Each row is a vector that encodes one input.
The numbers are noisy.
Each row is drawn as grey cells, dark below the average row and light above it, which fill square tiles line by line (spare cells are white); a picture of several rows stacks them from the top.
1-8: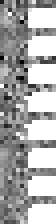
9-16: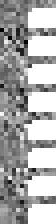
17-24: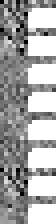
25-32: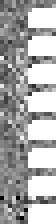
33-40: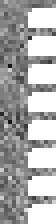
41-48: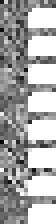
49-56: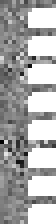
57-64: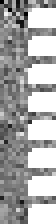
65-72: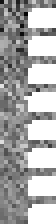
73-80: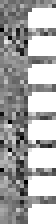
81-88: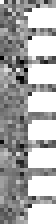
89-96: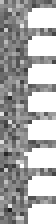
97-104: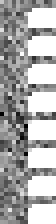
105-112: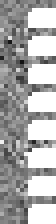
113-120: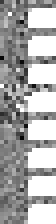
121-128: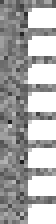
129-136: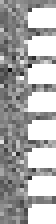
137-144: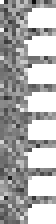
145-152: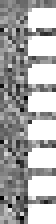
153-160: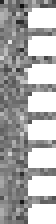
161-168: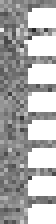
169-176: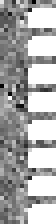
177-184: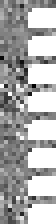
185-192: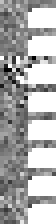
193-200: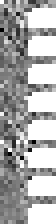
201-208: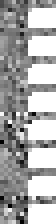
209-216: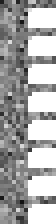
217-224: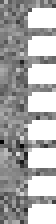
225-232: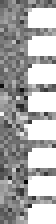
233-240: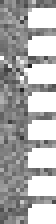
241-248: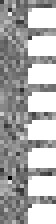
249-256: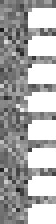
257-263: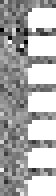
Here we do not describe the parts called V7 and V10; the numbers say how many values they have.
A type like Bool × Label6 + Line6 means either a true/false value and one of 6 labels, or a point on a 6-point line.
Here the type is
Bool × Line8 + V7 × V10.
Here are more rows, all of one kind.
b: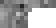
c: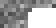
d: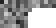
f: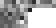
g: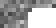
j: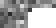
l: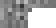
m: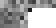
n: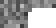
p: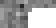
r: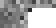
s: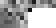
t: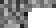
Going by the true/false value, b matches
l and p.
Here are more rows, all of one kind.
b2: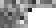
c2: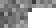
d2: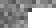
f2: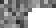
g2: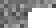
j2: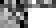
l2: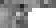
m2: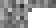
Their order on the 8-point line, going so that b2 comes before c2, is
m2, f2, l2, b2, d2, c2, g2, j2.
